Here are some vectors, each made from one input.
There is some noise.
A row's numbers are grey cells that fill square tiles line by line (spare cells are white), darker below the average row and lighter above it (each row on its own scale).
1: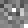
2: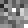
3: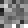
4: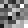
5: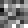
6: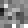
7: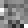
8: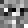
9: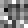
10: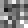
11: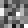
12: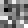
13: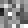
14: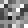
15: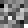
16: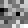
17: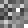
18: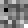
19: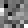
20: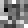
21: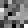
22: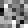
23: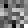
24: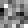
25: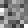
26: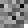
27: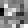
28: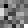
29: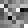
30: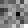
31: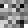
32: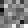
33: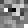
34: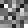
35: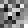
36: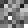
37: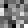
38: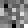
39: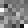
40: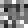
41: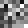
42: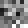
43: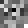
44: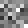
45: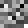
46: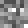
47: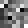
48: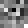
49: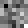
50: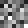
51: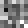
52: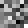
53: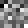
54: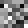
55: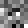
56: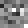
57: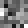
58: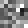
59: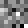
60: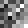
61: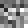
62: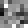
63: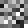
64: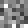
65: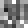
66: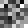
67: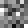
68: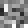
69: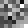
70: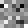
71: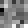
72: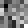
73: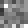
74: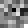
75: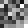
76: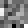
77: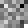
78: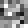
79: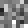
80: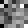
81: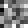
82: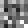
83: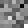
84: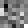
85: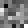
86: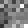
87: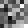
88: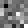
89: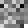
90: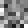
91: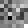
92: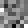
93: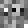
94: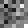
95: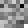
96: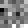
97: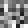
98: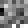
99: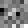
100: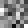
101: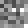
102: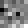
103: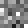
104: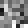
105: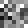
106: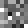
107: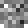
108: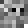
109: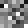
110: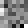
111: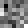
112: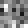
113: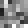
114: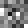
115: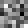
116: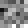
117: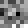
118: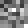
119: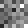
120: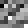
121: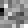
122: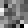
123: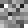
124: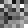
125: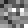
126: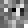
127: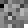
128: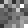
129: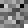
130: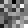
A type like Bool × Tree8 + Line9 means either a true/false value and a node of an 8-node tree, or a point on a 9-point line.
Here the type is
Bool × Bool × Bool × Bool + Unit.
